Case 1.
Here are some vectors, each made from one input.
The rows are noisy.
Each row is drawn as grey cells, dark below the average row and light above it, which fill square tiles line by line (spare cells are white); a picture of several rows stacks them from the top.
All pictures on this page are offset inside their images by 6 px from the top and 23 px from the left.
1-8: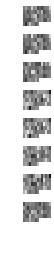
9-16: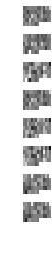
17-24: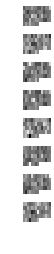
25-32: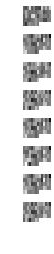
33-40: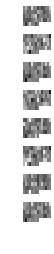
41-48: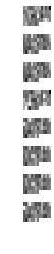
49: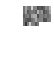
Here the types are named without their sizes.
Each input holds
a point on a circle and a true/false value.
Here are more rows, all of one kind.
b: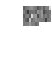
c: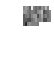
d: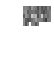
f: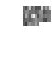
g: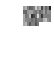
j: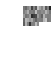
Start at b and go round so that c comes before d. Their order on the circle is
b, f, j, c, g, d.
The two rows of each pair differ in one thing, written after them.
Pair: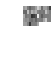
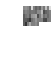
the true/false value
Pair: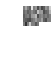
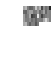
the true/false value
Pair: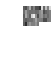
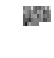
the place on the circle
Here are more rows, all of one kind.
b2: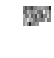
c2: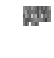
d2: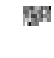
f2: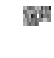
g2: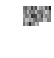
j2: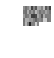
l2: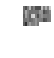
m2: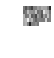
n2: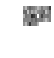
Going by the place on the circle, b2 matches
l2 and m2.
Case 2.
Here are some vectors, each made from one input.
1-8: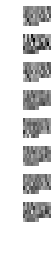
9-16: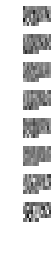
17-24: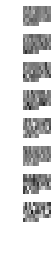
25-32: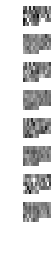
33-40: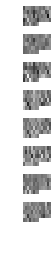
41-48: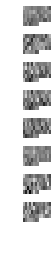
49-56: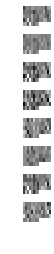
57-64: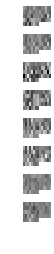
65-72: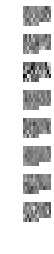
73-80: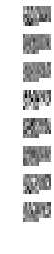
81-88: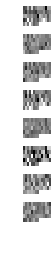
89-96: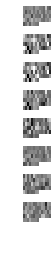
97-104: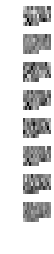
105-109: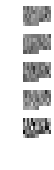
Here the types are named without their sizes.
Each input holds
a list of points on a line.
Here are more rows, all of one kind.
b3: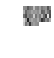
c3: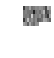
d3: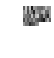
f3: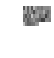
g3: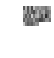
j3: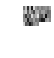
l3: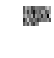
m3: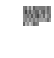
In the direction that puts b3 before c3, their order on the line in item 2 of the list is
g3, j3, b3, f3, d3, c3, m3, l3.
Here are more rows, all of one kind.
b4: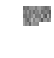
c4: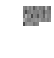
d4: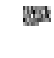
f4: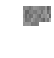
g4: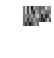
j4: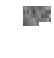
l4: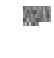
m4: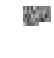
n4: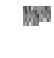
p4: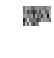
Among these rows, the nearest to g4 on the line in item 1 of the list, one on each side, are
c4 and j4.
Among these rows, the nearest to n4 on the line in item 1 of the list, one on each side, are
b4 and m4.
